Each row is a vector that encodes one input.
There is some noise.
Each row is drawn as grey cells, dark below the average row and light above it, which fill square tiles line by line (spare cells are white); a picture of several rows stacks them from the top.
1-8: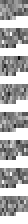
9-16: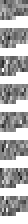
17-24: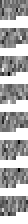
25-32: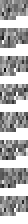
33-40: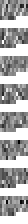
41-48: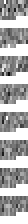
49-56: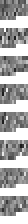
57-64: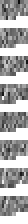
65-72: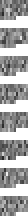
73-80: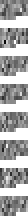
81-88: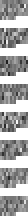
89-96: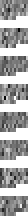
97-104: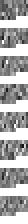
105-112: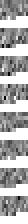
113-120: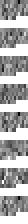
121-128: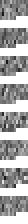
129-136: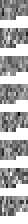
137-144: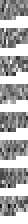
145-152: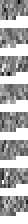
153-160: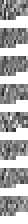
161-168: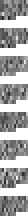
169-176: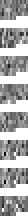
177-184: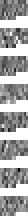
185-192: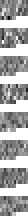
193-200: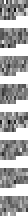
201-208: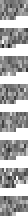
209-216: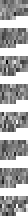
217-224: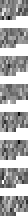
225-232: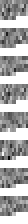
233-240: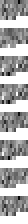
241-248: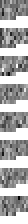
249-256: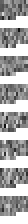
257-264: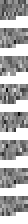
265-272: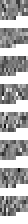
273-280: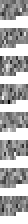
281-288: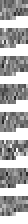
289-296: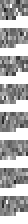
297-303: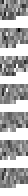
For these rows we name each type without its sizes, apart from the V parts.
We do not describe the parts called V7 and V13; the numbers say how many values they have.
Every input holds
a label, together with either a true/false value and a value of V13, or a value of V7.
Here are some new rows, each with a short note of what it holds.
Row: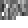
a label and a value of V7
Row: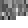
a label and a value of V7
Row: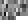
a label and a value of V7
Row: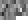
a label, a true/false value and a value of V13
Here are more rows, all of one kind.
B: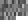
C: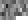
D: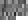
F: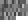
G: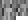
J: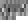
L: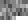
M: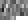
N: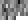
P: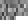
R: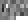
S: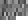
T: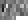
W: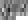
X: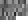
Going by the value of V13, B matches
C, F, J and W.
